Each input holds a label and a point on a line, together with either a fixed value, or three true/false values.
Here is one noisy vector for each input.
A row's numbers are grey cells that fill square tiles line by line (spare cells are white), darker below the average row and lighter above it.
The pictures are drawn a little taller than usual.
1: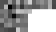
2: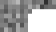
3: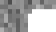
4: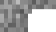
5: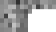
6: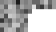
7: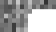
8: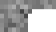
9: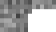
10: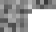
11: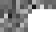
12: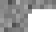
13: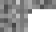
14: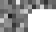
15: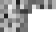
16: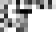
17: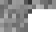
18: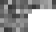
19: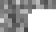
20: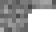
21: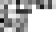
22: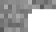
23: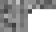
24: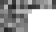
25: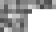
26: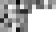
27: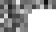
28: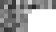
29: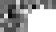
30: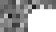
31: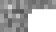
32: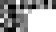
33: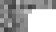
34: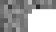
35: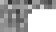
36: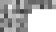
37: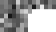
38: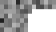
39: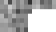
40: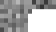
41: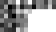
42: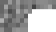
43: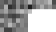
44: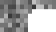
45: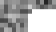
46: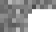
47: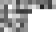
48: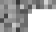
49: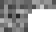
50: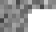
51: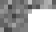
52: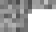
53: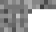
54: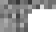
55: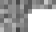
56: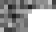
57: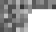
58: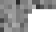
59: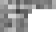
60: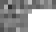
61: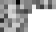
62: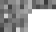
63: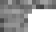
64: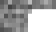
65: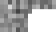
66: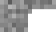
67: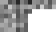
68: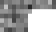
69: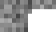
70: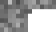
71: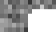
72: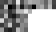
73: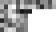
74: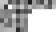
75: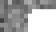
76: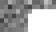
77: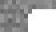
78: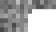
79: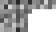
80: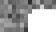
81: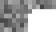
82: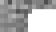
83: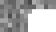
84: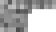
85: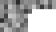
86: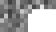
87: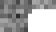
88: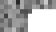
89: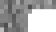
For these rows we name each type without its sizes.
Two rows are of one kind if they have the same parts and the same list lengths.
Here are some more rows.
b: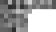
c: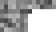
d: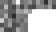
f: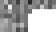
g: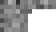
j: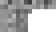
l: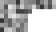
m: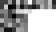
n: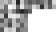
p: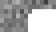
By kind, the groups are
b, f, g, m
c, d, j, l, n, p

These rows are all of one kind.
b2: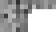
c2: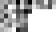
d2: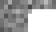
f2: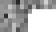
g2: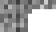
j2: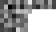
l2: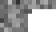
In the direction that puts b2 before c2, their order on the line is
l2, j2, d2, f2, b2, c2, g2.
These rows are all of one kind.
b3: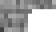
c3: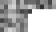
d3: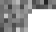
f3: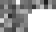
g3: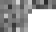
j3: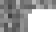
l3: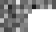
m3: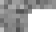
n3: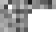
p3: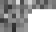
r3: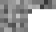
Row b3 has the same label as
d3 and g3.
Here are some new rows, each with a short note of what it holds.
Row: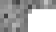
a label and a point on a line
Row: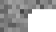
a label, a point on a line and three true/false values
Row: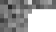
a label and a point on a line
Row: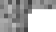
a label and a point on a line
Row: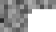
a label and a point on a line
